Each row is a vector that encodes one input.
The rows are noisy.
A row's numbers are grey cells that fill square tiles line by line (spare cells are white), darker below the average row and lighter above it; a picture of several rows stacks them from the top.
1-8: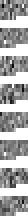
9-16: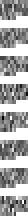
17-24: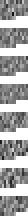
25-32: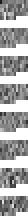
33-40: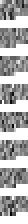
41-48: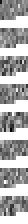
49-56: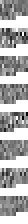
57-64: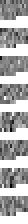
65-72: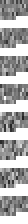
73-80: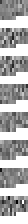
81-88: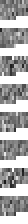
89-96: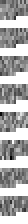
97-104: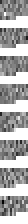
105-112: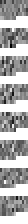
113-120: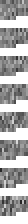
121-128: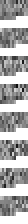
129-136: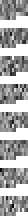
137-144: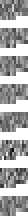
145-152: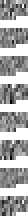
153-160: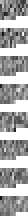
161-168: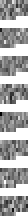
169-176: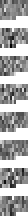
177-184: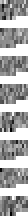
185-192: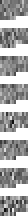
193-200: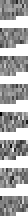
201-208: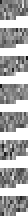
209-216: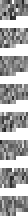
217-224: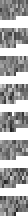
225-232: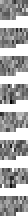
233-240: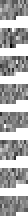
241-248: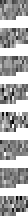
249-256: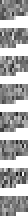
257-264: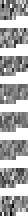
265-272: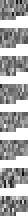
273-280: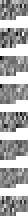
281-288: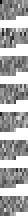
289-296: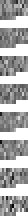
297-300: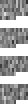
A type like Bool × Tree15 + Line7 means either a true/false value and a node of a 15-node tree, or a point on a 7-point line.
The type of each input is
Circle20 + Line9.
